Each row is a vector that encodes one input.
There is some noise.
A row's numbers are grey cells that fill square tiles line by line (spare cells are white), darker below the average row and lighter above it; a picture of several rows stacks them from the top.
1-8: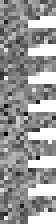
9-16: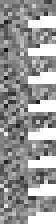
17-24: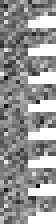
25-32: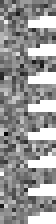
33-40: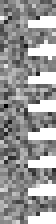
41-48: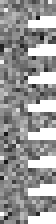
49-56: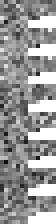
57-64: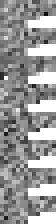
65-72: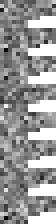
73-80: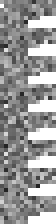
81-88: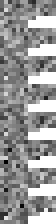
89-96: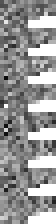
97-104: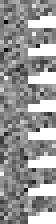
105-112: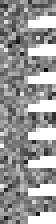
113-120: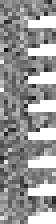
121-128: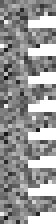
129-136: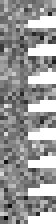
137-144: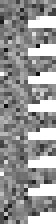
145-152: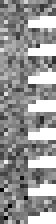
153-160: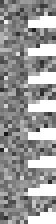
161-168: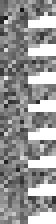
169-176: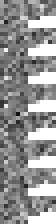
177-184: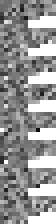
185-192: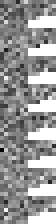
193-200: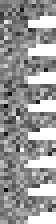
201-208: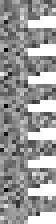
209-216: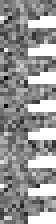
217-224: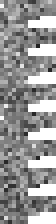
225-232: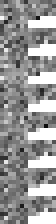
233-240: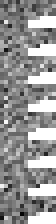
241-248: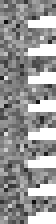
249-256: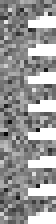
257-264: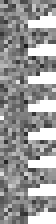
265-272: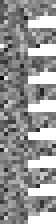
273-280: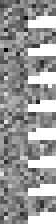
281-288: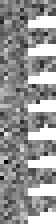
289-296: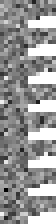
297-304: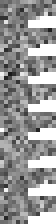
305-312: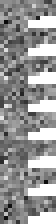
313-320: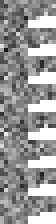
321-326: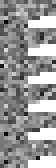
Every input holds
either one of 10 labels, or one of 12 labels and a true/false value.
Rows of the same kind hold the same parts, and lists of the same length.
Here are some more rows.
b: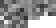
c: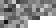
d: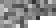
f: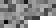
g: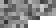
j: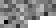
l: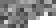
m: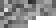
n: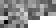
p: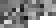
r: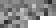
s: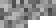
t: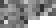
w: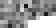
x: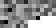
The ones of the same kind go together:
b, c, f, g, j, l, n, p, r, t, x
d, m, s, w

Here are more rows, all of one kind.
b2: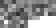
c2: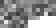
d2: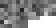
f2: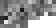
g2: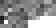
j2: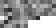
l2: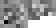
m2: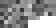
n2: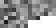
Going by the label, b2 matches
c2 and j2.
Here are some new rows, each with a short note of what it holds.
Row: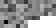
one of 12 labels and a true/false value
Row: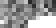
one of 10 labels
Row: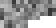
one of 10 labels
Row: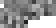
one of 10 labels
